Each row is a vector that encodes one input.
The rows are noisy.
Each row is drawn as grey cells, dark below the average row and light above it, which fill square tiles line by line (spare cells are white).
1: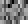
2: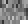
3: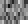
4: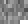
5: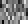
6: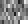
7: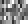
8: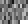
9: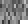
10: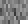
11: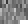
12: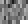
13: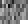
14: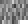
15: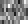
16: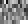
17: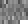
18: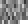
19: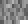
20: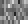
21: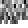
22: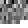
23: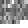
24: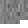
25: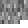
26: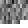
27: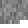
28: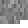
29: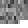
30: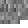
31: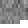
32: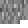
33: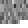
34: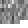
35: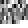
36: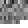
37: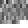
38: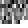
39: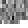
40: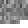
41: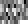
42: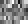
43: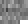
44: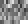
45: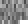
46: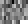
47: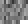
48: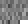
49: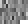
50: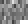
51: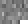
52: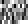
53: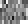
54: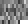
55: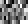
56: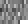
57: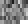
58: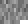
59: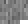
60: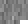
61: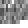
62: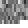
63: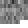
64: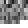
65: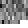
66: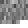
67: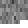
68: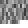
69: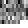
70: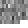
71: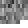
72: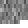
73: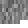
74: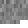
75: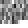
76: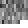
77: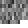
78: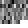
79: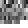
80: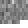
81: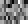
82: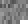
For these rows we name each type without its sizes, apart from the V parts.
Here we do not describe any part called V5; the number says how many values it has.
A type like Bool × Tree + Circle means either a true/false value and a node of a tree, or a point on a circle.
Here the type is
(Bool × Bool × Bool + Label) × V5.
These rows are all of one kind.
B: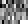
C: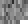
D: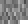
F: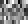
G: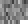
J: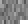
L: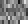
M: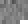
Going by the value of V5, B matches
C and G.
